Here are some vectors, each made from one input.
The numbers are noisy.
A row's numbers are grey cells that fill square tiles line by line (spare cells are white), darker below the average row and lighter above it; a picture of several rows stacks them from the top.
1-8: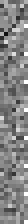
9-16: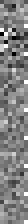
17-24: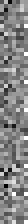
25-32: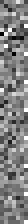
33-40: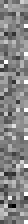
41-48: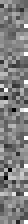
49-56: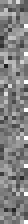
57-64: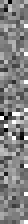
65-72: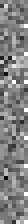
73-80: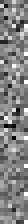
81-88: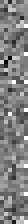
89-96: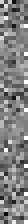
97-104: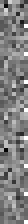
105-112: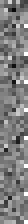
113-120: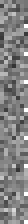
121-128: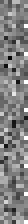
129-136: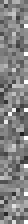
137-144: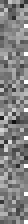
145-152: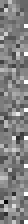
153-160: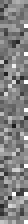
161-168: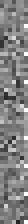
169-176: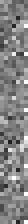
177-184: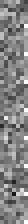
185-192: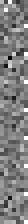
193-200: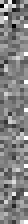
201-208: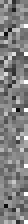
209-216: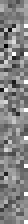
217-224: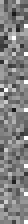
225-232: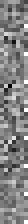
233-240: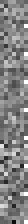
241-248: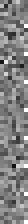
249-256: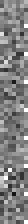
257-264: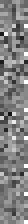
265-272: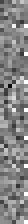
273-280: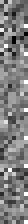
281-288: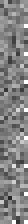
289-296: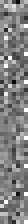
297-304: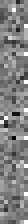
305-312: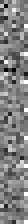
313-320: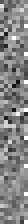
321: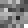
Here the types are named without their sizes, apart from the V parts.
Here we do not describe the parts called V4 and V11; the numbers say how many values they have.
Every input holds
a value of V11, together with either a point on a circle and a true/false value, or a value of V4.
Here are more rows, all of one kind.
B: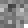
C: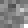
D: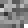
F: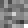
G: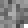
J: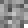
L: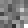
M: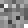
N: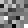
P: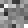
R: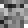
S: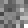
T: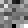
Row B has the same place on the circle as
C, J, L and N.
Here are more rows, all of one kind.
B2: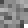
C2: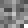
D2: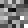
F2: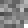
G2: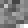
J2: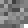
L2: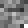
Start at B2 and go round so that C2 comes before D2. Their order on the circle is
B2, F2, G2, J2, C2, L2, D2.
